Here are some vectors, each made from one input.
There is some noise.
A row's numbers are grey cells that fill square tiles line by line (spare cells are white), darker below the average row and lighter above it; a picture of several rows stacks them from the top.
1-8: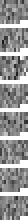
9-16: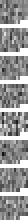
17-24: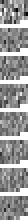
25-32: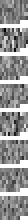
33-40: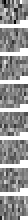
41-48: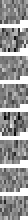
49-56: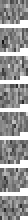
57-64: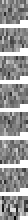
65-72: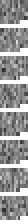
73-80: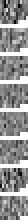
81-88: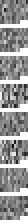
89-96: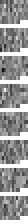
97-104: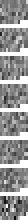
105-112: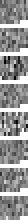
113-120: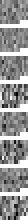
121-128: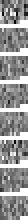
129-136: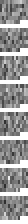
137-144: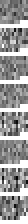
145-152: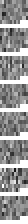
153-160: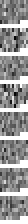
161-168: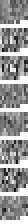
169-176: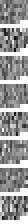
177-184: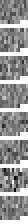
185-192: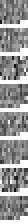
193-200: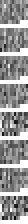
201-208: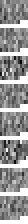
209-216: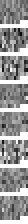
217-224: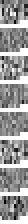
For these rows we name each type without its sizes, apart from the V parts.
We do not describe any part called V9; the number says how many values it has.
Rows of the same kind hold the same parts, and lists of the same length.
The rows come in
3 kinds.
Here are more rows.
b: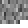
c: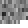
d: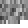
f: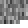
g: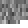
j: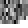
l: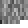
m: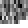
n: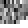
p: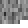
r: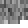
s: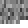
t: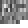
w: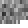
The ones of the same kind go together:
b, c, g, p, r, s, w
d, f, l, t
j, m, n

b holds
a node of a tree and a value of V9.
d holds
a label and a value of V9.
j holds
a point on a line and a true/false value.
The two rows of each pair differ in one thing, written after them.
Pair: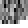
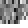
the place on the line
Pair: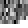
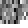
the place on the line
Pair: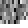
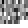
the true/false value
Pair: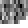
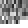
the true/false value
